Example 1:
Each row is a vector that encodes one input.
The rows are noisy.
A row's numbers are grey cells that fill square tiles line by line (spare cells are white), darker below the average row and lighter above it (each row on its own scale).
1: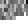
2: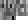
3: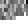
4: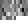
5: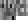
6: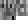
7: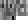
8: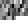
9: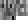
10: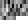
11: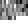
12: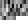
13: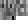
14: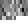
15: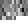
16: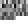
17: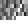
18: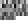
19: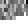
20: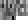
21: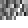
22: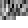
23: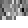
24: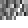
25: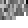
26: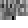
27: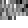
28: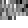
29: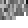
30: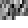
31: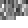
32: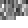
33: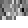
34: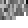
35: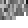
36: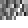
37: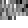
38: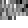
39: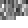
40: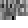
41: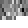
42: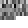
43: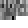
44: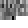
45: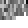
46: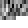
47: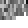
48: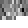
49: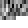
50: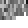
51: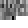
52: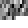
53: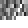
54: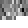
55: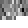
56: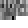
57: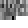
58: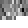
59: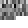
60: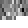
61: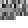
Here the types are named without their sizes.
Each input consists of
a point on a circle.
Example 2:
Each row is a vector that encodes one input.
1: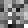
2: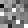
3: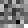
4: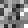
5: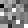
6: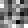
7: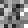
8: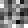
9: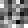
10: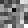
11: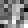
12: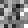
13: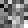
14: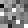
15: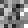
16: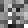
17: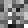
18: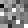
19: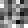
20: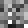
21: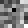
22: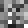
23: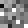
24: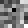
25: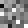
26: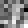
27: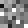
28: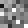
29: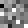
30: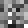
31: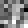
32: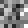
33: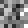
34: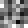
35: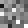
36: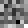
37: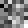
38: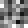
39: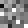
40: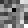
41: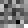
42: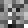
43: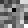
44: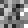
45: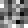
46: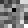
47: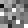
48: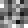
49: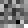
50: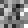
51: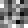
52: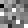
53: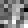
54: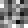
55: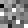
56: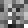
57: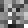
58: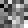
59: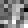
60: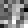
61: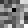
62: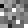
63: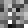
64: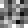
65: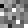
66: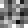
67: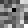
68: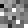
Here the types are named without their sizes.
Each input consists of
a point on a circle.
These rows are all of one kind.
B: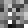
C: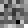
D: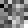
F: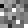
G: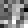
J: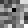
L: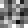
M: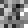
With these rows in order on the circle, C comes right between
J and L.
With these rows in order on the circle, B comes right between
F and M.
